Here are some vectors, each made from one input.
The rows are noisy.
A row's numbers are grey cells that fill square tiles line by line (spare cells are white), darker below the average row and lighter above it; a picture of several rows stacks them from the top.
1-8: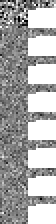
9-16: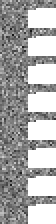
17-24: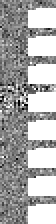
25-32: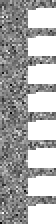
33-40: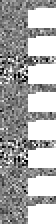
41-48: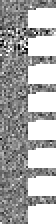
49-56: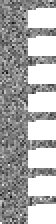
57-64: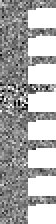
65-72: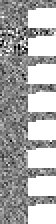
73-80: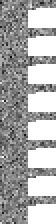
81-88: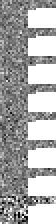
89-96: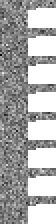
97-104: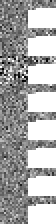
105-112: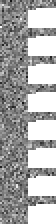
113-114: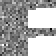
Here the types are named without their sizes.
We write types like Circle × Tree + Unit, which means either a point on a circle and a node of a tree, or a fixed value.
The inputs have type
List(Line).
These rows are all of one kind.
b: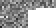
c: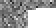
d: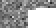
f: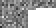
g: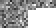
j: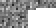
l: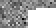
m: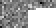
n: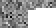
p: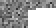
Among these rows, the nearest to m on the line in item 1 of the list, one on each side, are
f and j.
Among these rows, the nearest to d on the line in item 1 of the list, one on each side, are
n and p.
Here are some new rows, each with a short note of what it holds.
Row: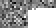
a list of two items
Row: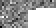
a list of two items
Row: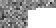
a list of two items
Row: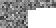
a list of one item
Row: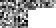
the empty list
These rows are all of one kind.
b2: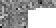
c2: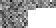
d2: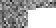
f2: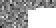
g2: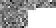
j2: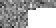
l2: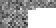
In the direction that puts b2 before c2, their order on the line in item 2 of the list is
j2, l2, f2, g2, d2, b2, c2.
